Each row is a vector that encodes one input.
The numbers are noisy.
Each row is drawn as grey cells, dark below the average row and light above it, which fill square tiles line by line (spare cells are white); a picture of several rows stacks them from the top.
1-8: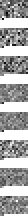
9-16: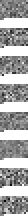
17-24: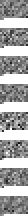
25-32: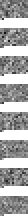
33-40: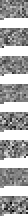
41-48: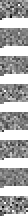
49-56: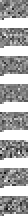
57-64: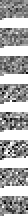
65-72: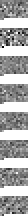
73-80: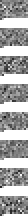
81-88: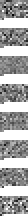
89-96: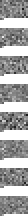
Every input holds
either a point on a 4-point line, or a list of up to three points on a 5-point line.
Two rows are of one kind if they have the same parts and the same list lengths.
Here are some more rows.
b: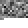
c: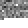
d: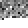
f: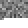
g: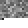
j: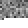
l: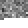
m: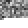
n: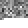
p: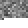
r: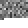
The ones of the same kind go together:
b
c, m
d
f, j, n
g, l, p, r

